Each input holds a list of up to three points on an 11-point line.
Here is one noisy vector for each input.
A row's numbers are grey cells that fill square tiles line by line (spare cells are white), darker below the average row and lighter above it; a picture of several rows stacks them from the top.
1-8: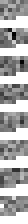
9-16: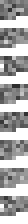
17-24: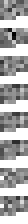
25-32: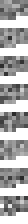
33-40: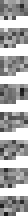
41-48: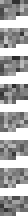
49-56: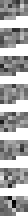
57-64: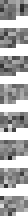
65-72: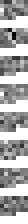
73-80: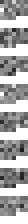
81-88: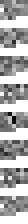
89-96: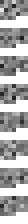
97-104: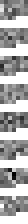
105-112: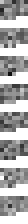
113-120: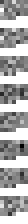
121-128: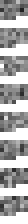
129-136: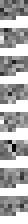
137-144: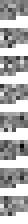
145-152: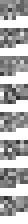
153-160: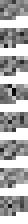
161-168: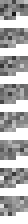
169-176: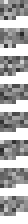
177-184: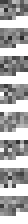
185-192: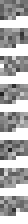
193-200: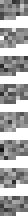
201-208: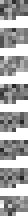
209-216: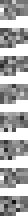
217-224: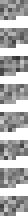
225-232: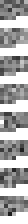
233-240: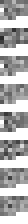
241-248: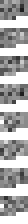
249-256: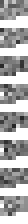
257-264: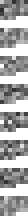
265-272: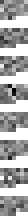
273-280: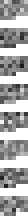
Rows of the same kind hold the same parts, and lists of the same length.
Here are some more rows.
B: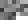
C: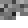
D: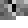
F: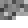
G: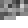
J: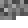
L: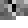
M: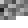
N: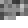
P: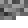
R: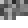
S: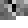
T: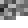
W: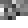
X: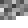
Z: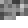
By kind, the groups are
B, C, F, M, T, W
D, L, S
G, J, N, P, R, Z
X

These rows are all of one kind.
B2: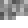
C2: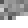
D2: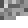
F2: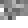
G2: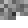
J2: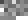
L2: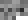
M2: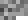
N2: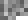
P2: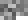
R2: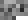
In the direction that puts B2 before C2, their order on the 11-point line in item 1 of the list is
R2, L2, G2, P2, M2, N2, B2, D2, C2, J2, F2.
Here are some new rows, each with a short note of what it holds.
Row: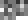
a list of one item
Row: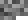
a list of one item
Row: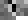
the empty list
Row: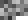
a list of three items
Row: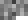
a list of three items
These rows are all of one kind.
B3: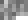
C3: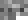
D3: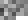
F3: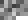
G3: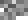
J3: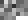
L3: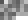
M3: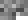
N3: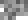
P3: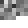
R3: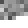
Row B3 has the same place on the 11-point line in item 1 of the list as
F3, J3, L3 and P3.
